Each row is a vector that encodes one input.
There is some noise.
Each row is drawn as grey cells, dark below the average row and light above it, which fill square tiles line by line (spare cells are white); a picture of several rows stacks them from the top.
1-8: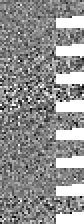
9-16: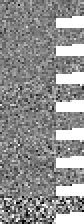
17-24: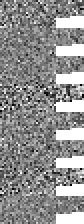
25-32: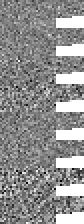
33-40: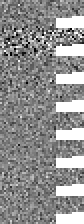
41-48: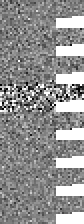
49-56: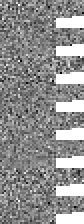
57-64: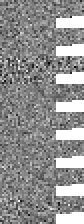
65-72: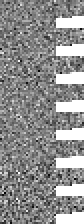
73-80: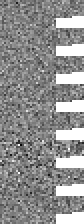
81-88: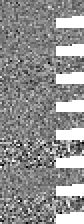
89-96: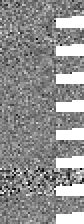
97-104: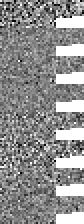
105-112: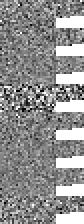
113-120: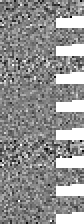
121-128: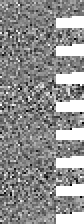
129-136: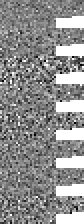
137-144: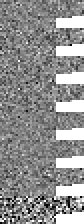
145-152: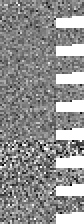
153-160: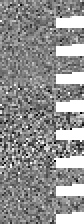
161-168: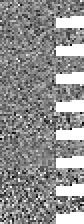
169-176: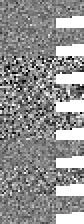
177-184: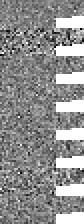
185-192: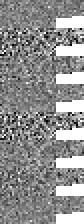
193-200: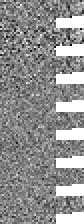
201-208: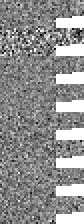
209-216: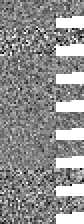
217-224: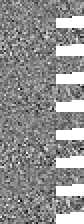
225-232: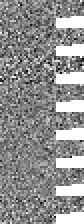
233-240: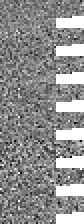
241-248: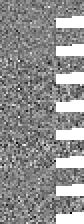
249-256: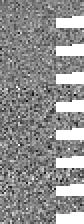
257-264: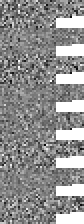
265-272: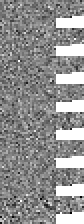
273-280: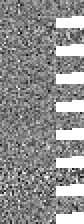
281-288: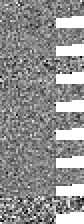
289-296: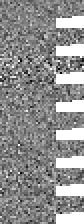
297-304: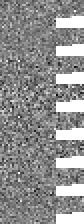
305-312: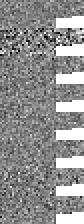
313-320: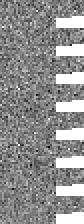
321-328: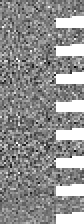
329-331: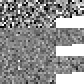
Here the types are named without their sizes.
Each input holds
a list of items, each a point on a line and a true/false value.
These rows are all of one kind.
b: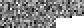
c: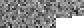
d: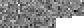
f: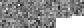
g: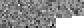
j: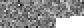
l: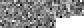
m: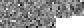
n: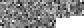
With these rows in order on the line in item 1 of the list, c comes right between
g and m.
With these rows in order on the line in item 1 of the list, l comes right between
d and j.
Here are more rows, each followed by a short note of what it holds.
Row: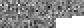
a list of one item
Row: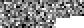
the empty list
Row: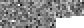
a list of one item
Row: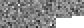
a list of one item
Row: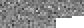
a list of two items
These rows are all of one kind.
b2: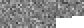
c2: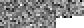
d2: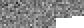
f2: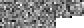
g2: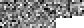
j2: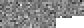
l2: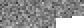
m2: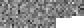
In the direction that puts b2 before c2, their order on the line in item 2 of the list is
l2, b2, d2, j2, g2, m2, c2, f2.
